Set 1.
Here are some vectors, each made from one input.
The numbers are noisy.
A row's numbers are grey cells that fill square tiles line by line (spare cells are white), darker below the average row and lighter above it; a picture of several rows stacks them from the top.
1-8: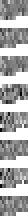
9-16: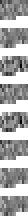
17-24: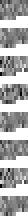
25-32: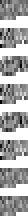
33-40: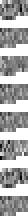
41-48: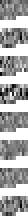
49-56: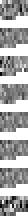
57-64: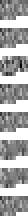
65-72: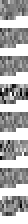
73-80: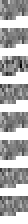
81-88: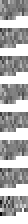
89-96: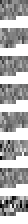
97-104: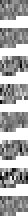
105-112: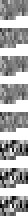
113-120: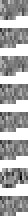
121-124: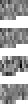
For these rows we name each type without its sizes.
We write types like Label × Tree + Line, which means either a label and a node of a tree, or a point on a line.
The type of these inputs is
Line.
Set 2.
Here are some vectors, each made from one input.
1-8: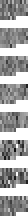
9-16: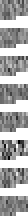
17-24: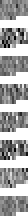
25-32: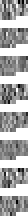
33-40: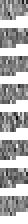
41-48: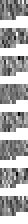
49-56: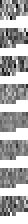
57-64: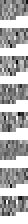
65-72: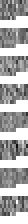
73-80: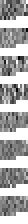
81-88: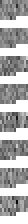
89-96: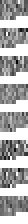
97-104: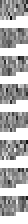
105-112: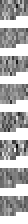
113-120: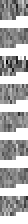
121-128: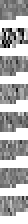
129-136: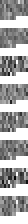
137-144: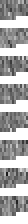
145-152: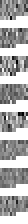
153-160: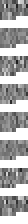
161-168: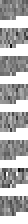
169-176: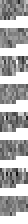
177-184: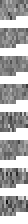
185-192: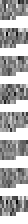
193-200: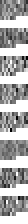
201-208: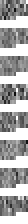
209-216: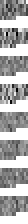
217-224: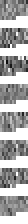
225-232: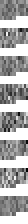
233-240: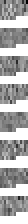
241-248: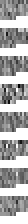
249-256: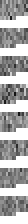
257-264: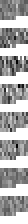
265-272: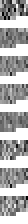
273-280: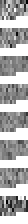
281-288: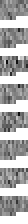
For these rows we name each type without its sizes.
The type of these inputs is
Bool × Bool × Bool.
